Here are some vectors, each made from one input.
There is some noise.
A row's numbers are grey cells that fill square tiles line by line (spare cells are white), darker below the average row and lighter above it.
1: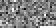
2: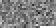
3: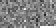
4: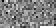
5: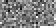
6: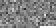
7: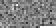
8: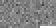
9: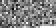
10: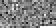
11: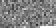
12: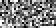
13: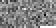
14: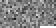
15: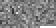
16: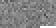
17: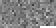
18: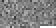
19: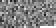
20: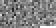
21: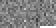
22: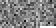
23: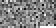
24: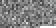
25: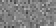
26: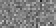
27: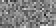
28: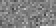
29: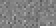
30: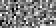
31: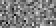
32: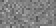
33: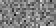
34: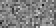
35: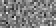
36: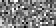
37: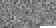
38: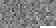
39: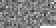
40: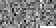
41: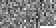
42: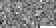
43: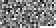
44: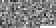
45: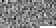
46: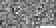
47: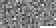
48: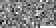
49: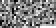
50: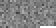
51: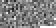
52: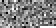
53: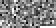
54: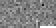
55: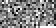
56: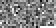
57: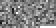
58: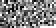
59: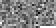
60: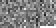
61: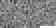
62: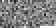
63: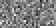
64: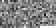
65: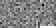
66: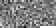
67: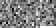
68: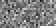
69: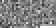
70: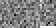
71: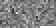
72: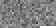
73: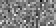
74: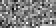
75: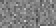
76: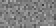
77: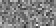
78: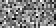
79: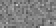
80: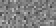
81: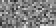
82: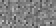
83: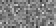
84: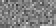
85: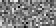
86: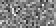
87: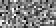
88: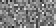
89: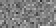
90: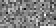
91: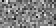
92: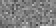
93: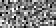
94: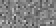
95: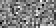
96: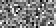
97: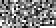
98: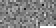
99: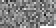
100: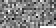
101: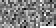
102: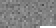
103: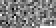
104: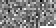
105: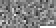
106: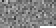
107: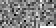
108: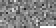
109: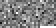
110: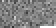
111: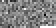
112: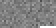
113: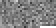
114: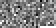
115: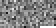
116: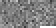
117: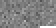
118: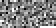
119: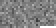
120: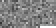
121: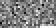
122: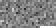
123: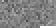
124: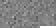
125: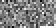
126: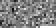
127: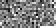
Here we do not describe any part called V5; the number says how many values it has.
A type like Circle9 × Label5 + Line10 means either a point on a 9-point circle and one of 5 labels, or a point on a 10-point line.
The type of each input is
Bool × V5 + List3(Line4).
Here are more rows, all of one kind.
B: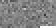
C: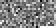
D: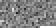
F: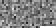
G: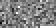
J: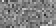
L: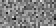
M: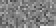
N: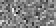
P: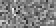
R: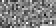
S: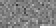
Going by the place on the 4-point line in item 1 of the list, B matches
C and L.
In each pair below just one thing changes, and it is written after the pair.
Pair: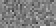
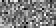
the true/false value
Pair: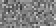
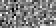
the value of V5
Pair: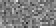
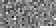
the value of V5
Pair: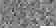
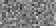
the value of V5
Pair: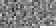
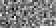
the true/false value
